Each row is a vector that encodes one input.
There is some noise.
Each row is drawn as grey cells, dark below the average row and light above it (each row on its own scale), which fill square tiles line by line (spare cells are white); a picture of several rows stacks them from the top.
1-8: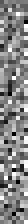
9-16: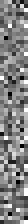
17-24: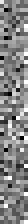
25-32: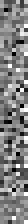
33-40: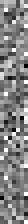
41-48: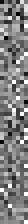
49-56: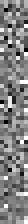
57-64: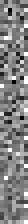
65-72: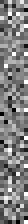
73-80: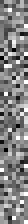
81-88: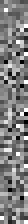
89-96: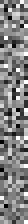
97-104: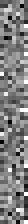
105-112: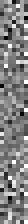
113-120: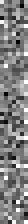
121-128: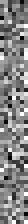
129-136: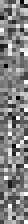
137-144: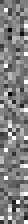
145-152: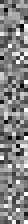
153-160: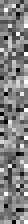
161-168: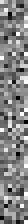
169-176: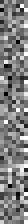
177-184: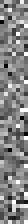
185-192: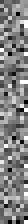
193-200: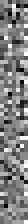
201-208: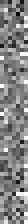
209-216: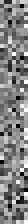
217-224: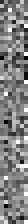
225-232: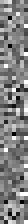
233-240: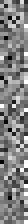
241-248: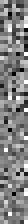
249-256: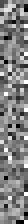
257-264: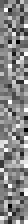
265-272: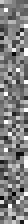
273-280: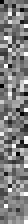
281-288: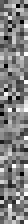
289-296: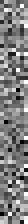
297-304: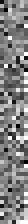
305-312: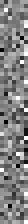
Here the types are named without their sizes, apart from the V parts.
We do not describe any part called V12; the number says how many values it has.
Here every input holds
a list of items, each a true/false value and a value of V12.
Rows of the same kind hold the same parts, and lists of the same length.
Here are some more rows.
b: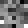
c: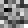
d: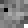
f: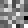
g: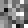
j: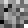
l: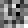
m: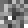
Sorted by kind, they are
b, c, l, m
d, f, g
j

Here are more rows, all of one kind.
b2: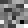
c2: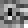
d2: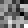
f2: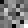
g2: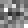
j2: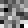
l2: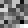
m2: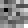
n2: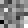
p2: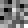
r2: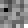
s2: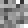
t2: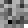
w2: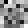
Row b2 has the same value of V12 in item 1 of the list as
m2, r2, s2 and w2.
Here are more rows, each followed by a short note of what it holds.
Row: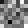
a list of two items
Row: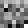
the empty list
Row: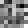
a list of two items
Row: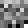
the empty list
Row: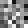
a list of one item
